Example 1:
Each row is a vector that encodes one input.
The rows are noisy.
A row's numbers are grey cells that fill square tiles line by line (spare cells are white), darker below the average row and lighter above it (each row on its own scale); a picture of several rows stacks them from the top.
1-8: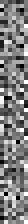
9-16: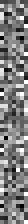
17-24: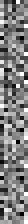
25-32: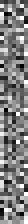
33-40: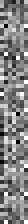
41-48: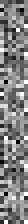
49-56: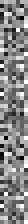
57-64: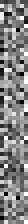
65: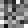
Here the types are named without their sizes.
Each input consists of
three true/false values.
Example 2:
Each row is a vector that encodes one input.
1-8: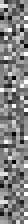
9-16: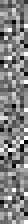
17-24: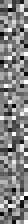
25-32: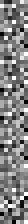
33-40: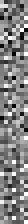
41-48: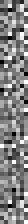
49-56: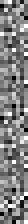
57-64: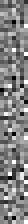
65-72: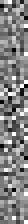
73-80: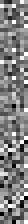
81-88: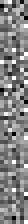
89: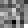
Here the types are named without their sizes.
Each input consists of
a point on a circle.
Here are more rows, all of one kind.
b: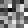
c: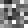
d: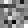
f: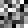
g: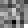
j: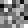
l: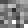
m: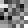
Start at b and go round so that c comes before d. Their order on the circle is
b, l, c, m, f, g, d, j.
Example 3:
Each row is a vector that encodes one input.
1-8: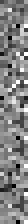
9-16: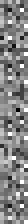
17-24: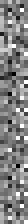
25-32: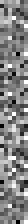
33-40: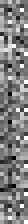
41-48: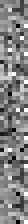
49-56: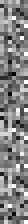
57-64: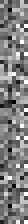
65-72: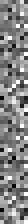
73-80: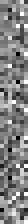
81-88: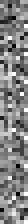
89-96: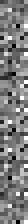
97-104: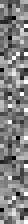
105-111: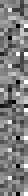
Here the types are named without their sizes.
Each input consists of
either a point on a circle, or a fixed value.
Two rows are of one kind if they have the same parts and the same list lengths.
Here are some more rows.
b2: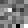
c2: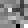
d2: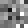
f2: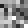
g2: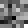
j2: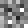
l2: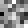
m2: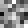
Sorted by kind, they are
b2, c2, d2, f2, g2, j2
l2, m2

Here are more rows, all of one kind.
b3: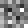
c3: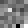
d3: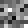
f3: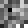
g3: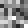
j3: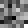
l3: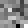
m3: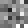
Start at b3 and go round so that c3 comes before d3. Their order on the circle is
b3, g3, l3, c3, d3, j3, f3, m3.
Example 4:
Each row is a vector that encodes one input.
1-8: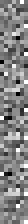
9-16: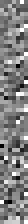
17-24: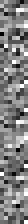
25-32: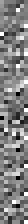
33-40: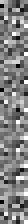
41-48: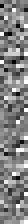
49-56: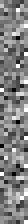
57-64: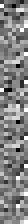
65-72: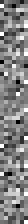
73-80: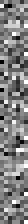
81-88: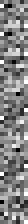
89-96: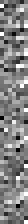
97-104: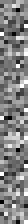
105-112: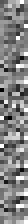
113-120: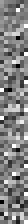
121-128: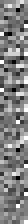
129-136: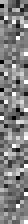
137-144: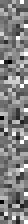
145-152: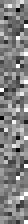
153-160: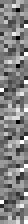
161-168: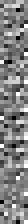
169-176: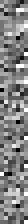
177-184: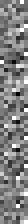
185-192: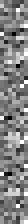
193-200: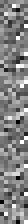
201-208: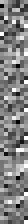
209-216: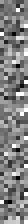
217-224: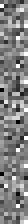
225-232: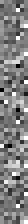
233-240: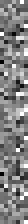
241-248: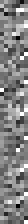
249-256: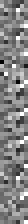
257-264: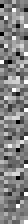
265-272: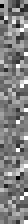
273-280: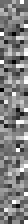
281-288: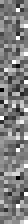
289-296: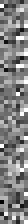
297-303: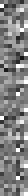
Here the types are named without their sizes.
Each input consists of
a point on a line.
